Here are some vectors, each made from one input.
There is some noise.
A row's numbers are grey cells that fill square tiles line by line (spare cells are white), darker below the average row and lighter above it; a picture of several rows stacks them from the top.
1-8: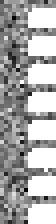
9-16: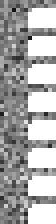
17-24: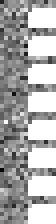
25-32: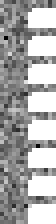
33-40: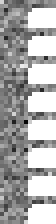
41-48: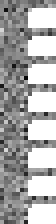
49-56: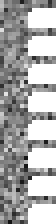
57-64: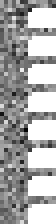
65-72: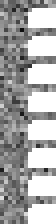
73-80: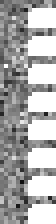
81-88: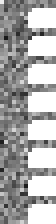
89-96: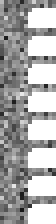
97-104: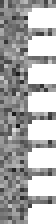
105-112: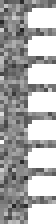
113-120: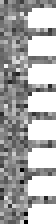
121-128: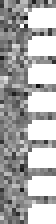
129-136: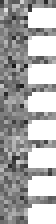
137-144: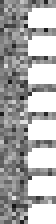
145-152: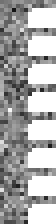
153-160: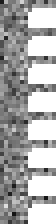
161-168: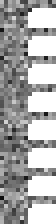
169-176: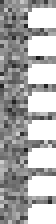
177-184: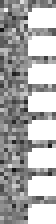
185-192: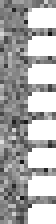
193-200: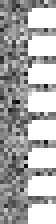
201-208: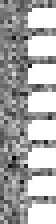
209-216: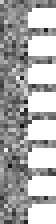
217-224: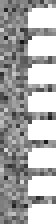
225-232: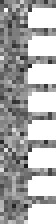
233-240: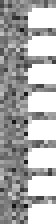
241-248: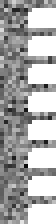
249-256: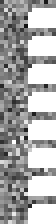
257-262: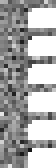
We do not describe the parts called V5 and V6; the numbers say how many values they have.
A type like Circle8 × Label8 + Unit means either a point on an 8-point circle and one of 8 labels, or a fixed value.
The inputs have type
(Tree7 + Unit) × V5 × V6 + Tree10 + Unit.
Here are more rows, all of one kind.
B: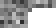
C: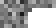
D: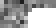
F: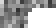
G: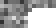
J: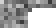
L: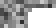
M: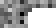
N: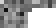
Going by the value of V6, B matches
C, L and M.
